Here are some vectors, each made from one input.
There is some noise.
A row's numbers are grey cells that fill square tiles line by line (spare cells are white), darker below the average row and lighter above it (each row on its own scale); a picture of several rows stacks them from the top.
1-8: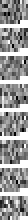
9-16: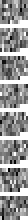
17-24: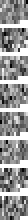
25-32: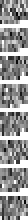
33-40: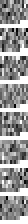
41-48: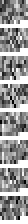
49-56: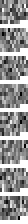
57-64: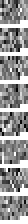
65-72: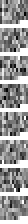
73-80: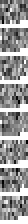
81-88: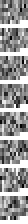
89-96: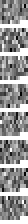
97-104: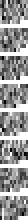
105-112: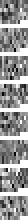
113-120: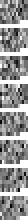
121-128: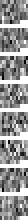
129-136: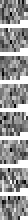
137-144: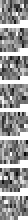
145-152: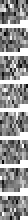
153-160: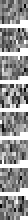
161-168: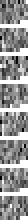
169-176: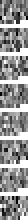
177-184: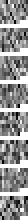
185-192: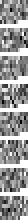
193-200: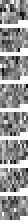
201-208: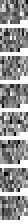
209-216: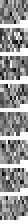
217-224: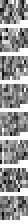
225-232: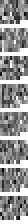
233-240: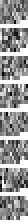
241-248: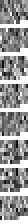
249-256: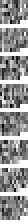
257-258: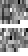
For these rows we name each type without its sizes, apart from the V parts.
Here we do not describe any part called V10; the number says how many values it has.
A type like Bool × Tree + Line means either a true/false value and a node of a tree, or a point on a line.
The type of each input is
(Bool × Bool × Bool + Line) × (Line + V10) + Label.
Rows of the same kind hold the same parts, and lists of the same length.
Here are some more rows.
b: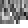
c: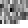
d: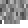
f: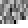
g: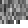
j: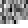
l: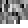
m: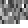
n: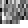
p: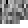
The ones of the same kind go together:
b, j, m
c
d, l
f, n, p
g

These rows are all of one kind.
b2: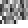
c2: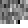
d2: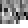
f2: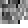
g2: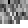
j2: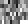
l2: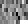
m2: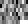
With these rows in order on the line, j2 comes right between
f2 and g2.
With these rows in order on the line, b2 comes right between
d2 and f2.
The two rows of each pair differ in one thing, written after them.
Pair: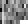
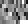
the place on the line
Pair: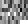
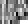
the value of V10
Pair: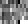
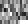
the value of V10
